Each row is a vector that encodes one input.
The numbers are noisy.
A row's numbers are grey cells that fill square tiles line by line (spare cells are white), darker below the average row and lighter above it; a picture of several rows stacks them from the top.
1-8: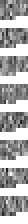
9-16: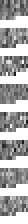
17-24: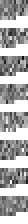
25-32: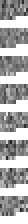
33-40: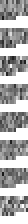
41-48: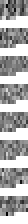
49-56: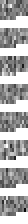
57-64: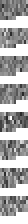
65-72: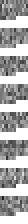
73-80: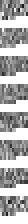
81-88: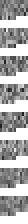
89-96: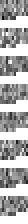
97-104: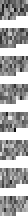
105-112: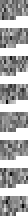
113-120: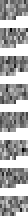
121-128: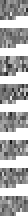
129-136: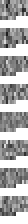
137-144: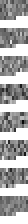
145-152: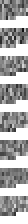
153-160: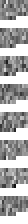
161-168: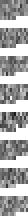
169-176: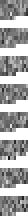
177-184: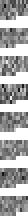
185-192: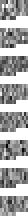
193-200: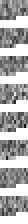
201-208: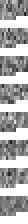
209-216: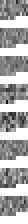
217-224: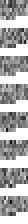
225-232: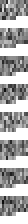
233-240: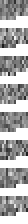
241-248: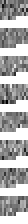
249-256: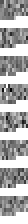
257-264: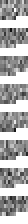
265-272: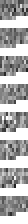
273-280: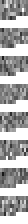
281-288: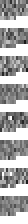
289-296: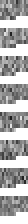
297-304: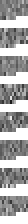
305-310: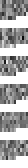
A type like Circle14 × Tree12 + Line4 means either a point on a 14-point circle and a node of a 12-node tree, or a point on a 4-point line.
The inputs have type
Tree12.
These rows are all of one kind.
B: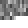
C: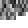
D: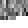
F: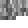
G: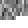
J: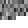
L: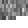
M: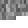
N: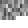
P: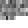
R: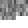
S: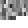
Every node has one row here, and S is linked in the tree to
J.
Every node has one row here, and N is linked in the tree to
L and R.
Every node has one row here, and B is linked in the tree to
J.
